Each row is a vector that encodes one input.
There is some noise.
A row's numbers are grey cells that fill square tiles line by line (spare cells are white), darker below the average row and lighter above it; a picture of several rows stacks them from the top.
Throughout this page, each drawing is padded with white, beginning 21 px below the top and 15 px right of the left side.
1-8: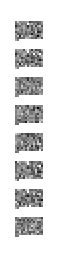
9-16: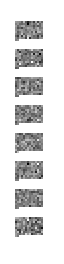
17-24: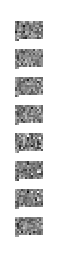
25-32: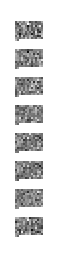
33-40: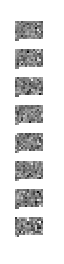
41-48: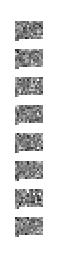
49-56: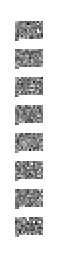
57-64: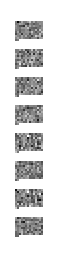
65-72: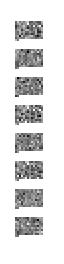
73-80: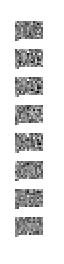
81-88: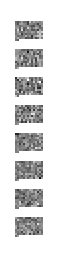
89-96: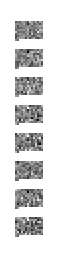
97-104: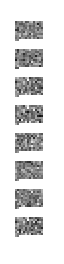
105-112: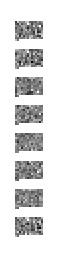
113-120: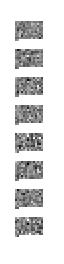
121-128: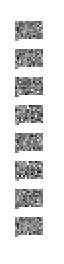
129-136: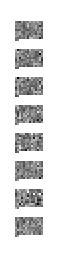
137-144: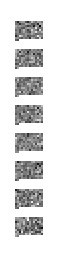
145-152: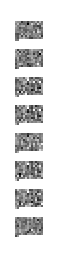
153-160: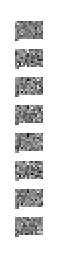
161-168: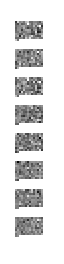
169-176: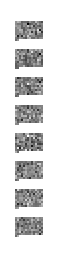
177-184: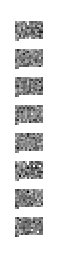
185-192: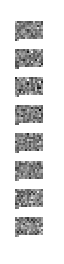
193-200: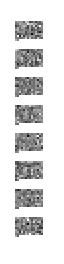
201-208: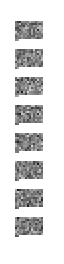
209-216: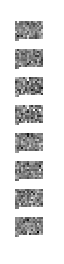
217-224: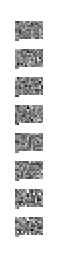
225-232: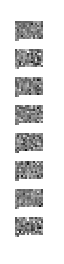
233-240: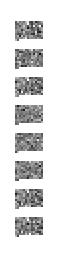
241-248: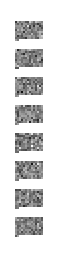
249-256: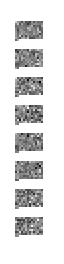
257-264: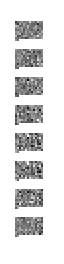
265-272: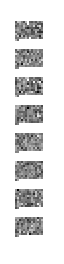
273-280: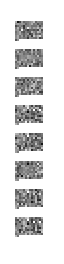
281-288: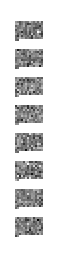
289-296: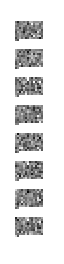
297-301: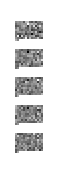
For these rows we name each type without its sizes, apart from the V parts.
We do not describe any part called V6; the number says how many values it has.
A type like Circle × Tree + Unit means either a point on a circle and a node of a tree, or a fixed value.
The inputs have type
(Bool × Circle + Unit) × Line × List(V6).
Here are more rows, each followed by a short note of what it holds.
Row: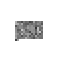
a point on a circle, a point on a line and a true/false value, together with a list of one item
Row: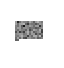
a point on a line, together with a list of two items
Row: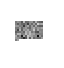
a point on a line, together with a list of one item
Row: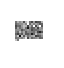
a point on a circle, a point on a line and a true/false value, together with the empty list
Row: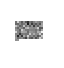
a point on a circle, a point on a line and a true/false value, together with a list of one item
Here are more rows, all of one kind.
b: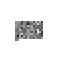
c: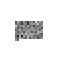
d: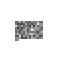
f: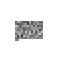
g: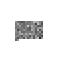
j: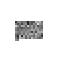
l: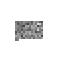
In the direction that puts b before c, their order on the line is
b, g, l, f, j, d, c.
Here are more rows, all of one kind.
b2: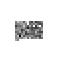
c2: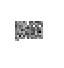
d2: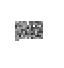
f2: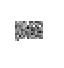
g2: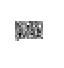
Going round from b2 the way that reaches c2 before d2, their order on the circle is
b2, c2, f2, g2, d2.
